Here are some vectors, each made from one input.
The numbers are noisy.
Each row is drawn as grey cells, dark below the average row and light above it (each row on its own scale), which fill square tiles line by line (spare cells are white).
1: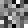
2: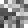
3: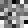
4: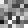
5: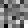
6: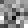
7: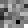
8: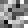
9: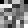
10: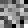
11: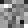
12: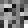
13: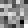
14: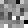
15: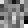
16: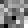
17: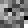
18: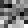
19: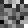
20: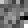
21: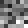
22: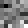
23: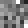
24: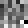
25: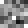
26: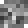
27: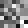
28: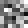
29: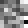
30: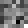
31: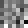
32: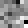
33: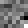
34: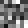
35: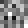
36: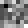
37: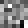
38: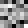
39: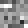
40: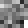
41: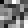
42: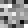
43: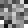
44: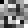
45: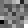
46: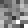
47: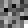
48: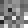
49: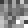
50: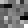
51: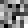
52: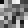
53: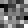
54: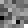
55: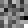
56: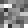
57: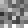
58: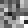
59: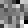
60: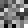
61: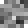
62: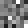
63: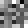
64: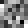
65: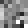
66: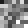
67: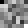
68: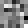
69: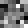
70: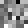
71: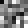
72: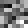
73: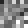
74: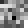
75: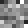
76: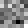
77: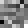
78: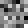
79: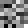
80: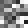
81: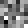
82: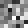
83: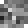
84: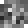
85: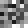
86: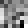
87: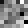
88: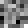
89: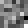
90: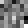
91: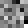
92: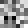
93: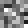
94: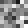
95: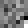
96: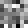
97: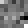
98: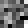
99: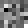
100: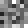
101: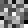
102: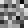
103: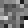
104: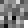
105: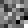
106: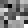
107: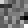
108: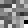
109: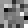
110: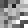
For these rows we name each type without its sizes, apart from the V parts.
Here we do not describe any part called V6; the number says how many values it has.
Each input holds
a label, together with either a node of a tree, or a value of V6.
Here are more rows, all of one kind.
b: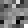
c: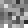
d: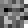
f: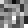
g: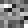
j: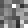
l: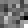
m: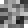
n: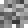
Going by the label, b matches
f and m.
